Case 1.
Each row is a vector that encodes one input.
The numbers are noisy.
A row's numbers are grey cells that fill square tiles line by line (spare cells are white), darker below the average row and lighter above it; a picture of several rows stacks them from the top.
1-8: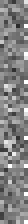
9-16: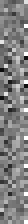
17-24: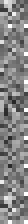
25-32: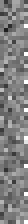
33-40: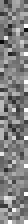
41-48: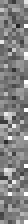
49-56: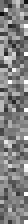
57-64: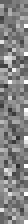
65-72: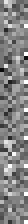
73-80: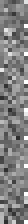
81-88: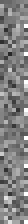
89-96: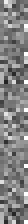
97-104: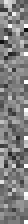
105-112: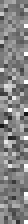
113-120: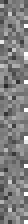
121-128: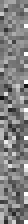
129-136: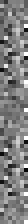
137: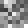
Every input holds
a node of a 12-node tree.
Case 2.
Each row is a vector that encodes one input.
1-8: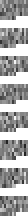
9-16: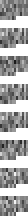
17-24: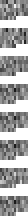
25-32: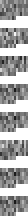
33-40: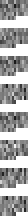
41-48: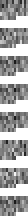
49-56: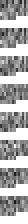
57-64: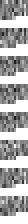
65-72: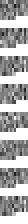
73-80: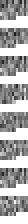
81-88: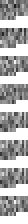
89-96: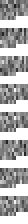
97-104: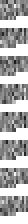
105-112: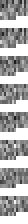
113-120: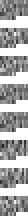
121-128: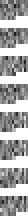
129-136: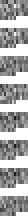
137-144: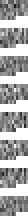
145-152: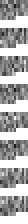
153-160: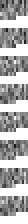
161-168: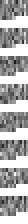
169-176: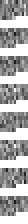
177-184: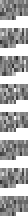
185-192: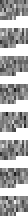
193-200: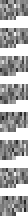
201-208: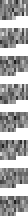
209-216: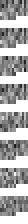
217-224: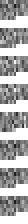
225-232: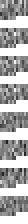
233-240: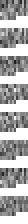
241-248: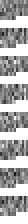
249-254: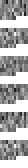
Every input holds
three true/false values.
